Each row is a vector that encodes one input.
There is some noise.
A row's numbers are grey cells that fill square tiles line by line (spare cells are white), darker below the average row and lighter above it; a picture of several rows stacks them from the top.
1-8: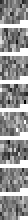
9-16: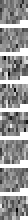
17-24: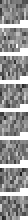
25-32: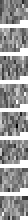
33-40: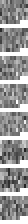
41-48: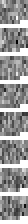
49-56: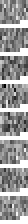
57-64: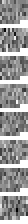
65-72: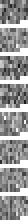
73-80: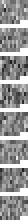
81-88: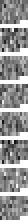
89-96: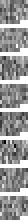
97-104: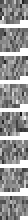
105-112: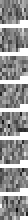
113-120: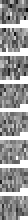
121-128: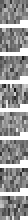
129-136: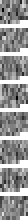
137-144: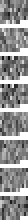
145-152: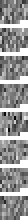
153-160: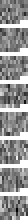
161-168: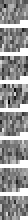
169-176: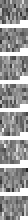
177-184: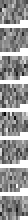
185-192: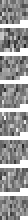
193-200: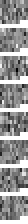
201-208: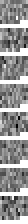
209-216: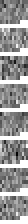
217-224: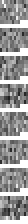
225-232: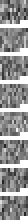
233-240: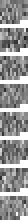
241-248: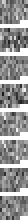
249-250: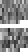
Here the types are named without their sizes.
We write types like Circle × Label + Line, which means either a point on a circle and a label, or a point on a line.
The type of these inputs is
Label × Line + Tree.
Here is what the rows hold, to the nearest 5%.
About 60% of them hold a label and a point on a line. The rest hold a node of a tree.
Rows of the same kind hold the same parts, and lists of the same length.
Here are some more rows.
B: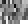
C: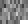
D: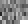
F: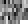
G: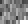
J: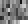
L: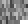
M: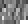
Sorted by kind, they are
B, F, J
C, D, G, L, M

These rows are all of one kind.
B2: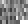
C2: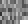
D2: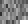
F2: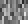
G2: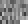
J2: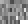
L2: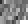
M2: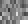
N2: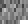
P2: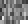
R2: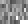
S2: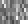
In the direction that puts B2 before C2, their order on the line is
S2, R2, J2, B2, G2, C2, M2, N2, D2, L2, P2, F2.
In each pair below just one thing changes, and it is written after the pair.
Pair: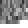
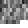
the place on the line
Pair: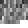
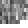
the place on the line
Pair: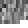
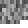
the place on the line
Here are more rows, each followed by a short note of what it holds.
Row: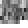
a node of a tree
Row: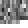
a node of a tree
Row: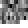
a node of a tree
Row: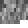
a label and a point on a line
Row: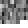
a node of a tree
